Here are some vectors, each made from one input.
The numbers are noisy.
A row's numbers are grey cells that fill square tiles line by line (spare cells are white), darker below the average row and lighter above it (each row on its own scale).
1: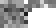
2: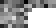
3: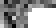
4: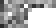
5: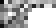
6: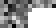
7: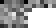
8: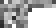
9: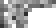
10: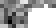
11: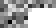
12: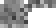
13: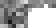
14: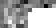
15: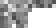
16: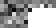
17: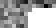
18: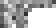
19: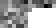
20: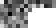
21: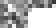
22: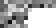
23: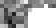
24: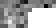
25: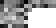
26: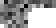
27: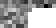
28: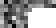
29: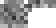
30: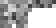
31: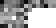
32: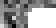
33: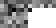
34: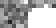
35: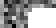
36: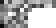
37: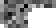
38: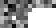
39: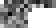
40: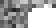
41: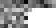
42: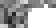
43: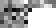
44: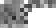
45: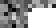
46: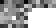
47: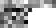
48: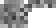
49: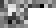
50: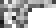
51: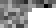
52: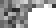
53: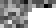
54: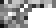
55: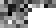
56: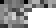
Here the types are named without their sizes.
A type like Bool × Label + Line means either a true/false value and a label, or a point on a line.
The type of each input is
Bool × Bool × Bool × Line.
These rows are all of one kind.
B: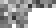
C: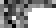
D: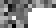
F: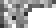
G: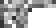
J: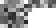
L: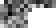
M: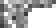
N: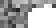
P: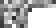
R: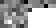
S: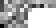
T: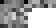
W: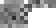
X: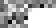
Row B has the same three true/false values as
F, G, M and P.
